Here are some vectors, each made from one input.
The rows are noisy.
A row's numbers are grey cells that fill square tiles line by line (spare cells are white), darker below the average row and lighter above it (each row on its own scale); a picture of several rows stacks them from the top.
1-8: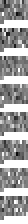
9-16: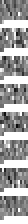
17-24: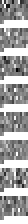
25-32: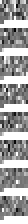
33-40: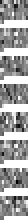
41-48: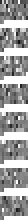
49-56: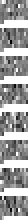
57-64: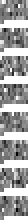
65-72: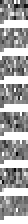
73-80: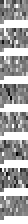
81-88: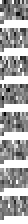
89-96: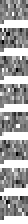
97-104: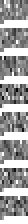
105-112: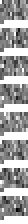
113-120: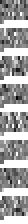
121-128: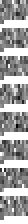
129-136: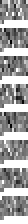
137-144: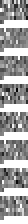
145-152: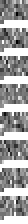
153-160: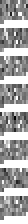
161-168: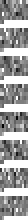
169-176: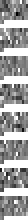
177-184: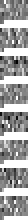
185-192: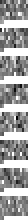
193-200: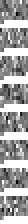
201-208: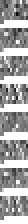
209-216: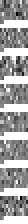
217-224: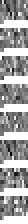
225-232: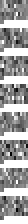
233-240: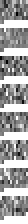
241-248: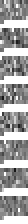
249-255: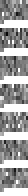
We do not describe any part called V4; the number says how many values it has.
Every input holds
a list of up to two items, each a true/false value and a value of V4.
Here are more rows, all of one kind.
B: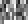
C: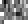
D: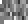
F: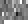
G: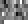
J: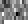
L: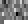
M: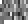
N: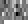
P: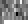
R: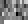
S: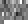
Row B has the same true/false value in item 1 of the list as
C, D and M.
